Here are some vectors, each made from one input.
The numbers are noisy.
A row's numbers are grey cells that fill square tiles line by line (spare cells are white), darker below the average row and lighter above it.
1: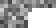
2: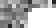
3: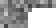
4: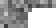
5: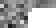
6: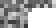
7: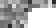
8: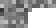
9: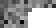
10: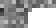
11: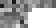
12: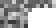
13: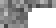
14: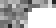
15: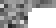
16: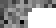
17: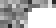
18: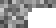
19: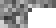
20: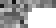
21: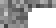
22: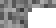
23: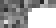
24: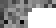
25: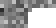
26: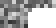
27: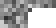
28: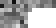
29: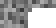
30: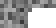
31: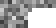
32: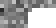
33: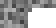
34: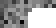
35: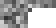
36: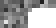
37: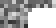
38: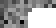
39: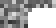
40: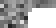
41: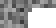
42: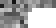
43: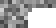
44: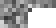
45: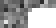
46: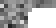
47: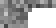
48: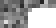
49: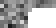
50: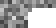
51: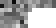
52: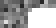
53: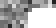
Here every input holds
a node of an 11-node tree.
